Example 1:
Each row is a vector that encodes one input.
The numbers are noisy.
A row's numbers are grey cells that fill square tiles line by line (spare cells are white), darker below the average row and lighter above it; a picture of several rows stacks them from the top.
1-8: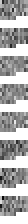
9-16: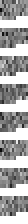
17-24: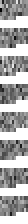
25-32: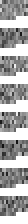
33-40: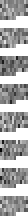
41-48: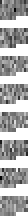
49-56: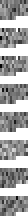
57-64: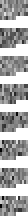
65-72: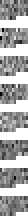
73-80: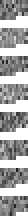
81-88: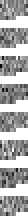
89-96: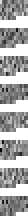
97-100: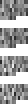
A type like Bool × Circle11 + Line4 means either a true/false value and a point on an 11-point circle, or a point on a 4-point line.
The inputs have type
Line7 + Line9.
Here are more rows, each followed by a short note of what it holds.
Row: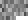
a point on a 9-point line
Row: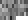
a point on a 7-point line
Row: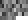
a point on a 7-point line
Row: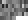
a point on a 7-point line
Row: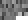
a point on a 7-point line
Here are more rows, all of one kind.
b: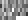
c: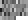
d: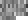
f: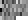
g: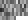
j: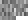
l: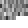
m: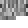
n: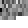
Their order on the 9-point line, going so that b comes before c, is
b, l, m, d, j, g, c, f, n.
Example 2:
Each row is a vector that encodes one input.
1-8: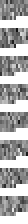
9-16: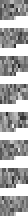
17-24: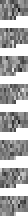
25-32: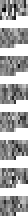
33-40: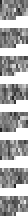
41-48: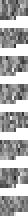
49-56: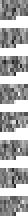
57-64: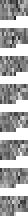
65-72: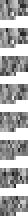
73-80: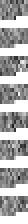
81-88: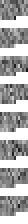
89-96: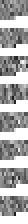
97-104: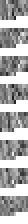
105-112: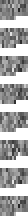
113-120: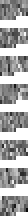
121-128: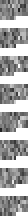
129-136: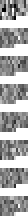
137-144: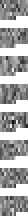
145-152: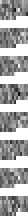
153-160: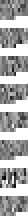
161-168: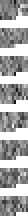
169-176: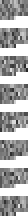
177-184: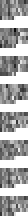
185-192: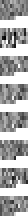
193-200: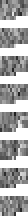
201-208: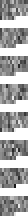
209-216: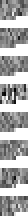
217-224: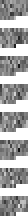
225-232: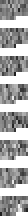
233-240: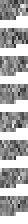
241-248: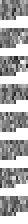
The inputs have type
List2(Line7).
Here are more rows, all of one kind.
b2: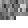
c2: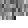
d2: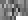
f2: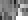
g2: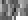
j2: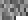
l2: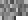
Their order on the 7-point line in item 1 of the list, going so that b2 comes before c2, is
f2, b2, g2, d2, c2, j2, l2.
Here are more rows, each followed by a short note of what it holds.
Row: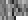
a list of two items
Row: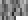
a list of two items
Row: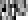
the empty list
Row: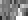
a list of two items
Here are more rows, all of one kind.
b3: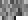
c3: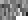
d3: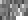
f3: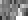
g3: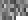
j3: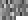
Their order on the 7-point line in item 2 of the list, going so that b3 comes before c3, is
j3, g3, f3, d3, b3, c3.
